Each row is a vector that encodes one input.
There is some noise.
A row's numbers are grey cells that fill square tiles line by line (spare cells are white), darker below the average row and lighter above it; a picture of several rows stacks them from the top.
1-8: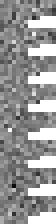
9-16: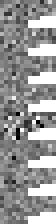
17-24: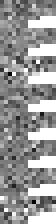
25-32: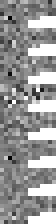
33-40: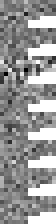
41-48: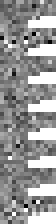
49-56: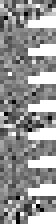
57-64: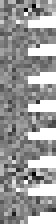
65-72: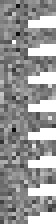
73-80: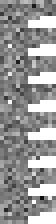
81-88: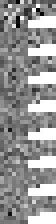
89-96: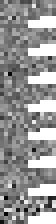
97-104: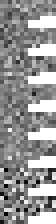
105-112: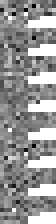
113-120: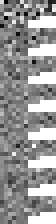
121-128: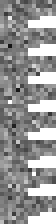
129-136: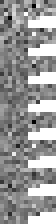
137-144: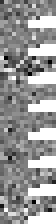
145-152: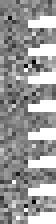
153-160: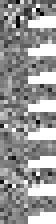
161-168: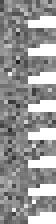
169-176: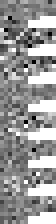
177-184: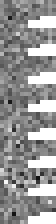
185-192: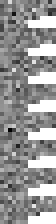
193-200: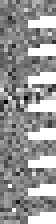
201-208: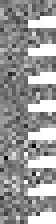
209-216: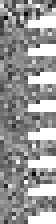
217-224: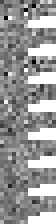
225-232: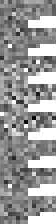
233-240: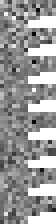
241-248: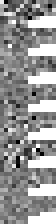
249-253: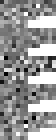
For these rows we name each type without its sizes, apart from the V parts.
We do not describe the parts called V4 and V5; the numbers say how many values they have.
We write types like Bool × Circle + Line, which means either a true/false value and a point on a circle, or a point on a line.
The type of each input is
((Bool × Bool × Bool × Bool + Unit) × V5 + Circle) × Tree + V4.
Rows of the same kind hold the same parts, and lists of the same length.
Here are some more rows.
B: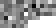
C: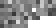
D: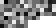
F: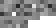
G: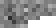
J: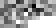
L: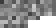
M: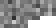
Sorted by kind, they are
B, J
C, G, L, M
D
F

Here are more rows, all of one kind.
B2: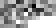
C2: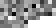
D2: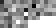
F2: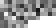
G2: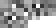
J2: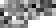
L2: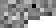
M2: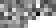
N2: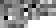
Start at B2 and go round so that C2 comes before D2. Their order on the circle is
B2, N2, L2, C2, F2, J2, G2, M2, D2.
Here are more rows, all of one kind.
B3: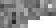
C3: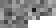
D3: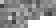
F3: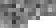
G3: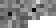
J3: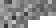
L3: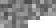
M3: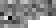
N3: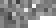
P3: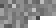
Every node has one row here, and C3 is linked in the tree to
J3.
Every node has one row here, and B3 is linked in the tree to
D3 and P3.
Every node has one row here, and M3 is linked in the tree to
N3.
